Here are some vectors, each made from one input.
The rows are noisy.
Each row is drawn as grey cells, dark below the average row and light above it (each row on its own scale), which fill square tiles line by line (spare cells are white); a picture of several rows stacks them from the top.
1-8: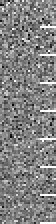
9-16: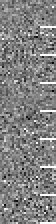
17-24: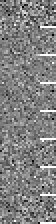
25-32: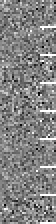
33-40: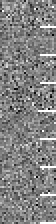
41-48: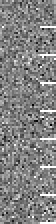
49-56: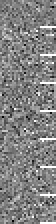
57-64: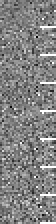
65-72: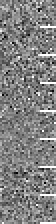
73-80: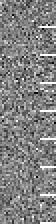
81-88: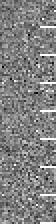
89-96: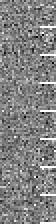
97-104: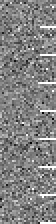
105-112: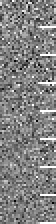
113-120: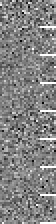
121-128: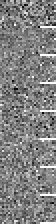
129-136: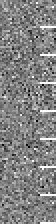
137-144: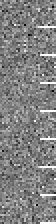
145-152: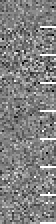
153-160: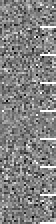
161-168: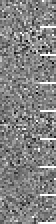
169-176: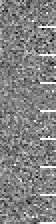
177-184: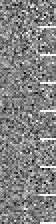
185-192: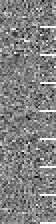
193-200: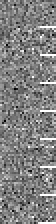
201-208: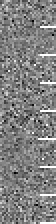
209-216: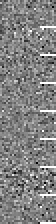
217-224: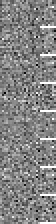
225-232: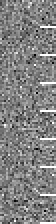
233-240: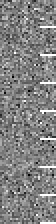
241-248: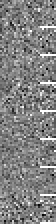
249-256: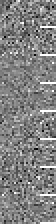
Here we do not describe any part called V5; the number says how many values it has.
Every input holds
a value of V5, together with either one of 9 labels, or a node of a 10-node tree.
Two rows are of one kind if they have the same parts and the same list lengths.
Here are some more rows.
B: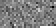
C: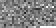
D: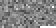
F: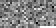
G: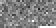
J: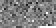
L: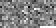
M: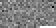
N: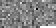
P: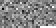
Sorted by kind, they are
B, F, G, J, L, M
C, D, N, P

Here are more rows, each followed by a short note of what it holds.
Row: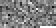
one of 9 labels and a value of V5
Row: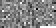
a node of a 10-node tree and a value of V5
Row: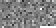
one of 9 labels and a value of V5
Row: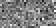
one of 9 labels and a value of V5
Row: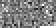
a node of a 10-node tree and a value of V5
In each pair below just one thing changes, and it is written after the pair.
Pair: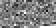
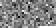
the label
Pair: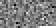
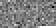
the value of V5
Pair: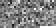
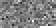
the value of V5
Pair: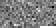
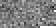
the label
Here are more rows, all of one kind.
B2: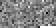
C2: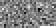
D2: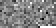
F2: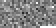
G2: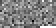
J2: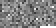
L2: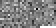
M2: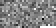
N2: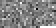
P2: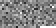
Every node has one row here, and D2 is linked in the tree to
F2 and M2.
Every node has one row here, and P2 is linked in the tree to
N2.
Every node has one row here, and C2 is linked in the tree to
M2.
